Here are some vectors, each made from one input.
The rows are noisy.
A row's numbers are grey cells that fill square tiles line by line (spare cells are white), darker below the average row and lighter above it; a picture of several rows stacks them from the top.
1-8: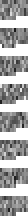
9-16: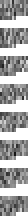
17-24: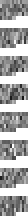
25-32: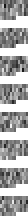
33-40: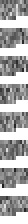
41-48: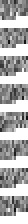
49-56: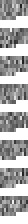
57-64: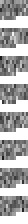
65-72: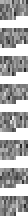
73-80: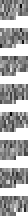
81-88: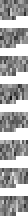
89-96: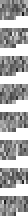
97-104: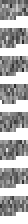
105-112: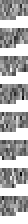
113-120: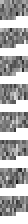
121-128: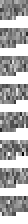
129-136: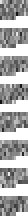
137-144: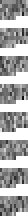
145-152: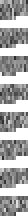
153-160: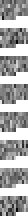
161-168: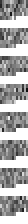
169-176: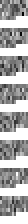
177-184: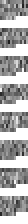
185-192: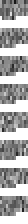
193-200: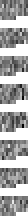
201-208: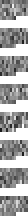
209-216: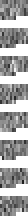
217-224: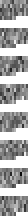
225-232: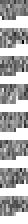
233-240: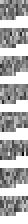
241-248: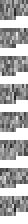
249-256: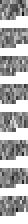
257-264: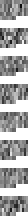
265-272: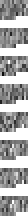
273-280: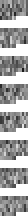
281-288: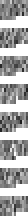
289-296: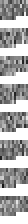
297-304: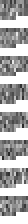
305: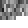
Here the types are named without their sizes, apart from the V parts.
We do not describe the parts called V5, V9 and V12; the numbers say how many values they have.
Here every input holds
either a value of V5, a value of V9 and a value of V12, or a list of points on a line.
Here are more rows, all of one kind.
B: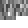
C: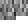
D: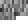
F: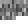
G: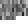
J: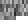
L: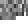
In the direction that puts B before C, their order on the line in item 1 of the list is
B, J, C, D, F, G, L.
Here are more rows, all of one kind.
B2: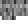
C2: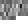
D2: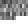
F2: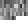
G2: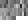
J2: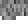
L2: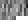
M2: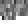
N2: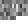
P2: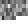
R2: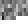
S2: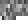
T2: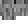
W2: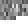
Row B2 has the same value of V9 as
J2, M2, S2 and T2.
